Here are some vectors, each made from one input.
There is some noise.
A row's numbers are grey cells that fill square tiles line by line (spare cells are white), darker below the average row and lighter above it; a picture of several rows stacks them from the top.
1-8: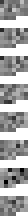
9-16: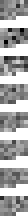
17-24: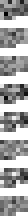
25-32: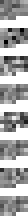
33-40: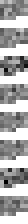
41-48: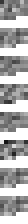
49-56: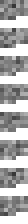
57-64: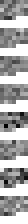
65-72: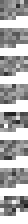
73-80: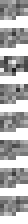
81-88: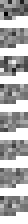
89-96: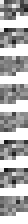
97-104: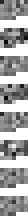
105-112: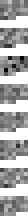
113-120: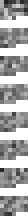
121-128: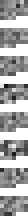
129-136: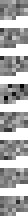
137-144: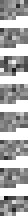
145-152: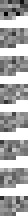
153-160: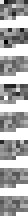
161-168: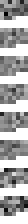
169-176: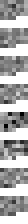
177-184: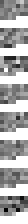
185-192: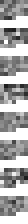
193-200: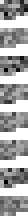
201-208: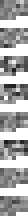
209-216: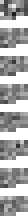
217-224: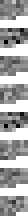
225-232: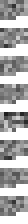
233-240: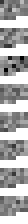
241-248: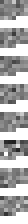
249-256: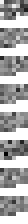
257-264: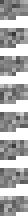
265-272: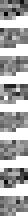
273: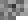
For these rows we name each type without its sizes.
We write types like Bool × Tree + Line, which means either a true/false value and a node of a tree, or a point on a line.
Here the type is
Bool × Bool × Bool × Bool + Line.
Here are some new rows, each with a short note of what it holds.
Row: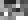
a point on a line
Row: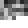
a point on a line
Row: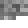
four true/false values
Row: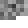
four true/false values
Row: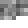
four true/false values
